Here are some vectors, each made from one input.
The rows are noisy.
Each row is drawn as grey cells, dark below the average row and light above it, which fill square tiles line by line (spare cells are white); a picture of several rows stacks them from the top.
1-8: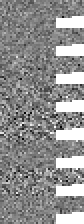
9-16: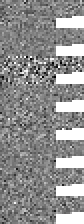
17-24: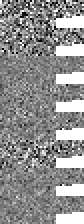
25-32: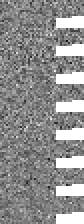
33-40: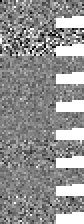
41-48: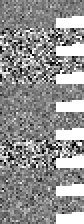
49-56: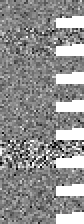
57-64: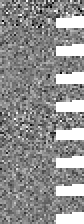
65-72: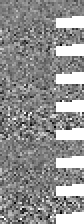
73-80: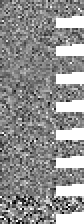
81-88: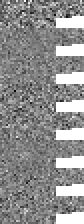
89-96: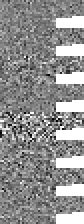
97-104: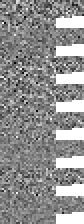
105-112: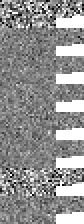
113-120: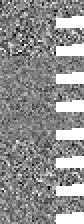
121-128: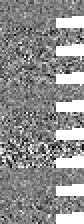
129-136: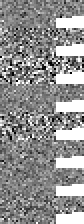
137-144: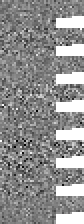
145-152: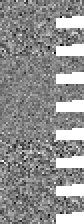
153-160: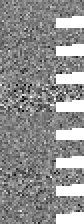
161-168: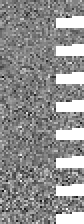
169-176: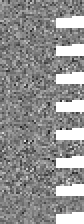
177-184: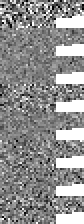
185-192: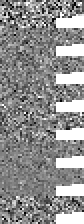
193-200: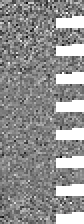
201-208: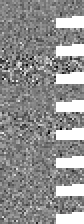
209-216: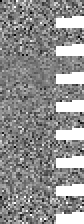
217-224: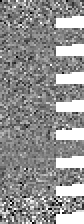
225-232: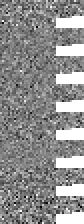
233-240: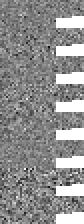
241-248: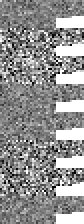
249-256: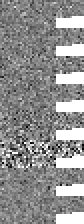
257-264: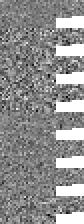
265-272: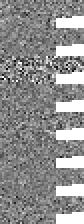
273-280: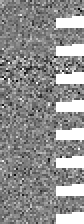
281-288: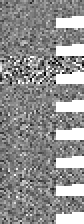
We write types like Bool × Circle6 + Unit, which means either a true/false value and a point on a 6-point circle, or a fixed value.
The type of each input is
Line6 + List2((Circle11 + Unit) × Line9).
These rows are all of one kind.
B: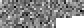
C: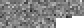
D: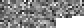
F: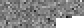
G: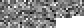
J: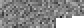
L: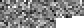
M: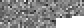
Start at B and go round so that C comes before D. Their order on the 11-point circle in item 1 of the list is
B, M, J, L, C, D, F, G.
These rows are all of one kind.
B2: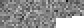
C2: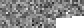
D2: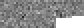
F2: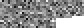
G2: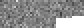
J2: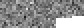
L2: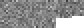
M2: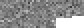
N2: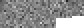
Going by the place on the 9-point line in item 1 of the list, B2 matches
C2 and N2.
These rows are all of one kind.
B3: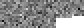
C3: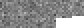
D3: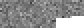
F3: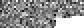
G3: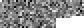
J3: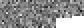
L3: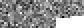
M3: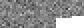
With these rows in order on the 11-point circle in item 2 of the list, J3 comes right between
D3 and G3.
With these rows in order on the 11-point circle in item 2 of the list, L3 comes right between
B3 and F3.
